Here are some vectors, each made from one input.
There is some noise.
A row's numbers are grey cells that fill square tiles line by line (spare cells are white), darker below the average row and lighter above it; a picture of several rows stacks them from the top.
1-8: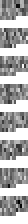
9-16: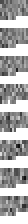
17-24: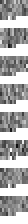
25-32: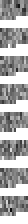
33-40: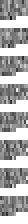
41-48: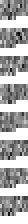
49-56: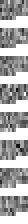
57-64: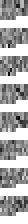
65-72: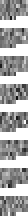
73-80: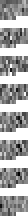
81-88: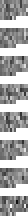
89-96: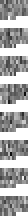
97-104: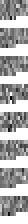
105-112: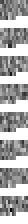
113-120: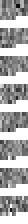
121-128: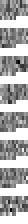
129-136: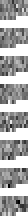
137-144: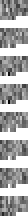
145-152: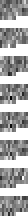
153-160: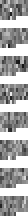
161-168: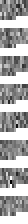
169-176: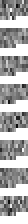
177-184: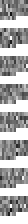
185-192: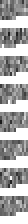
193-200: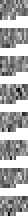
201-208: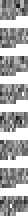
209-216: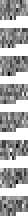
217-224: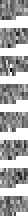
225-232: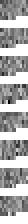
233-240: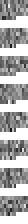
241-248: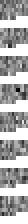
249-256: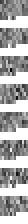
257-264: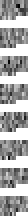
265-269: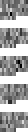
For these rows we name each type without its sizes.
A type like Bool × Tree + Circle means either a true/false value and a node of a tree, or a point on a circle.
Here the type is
(Circle + Line) × Line.
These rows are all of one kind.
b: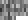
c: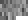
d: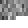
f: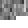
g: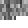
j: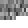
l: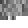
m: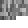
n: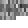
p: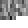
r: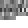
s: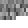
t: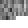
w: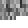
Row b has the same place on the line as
j, n and s.
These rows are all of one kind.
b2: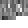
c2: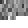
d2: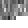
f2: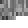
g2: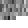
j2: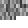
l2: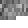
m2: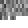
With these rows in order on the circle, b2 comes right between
c2 and f2.
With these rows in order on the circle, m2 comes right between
j2 and l2.
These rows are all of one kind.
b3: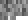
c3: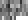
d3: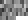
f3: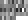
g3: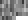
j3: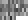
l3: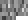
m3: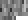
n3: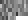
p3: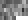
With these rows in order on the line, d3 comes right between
g3 and n3.
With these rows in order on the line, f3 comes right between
j3 and l3.
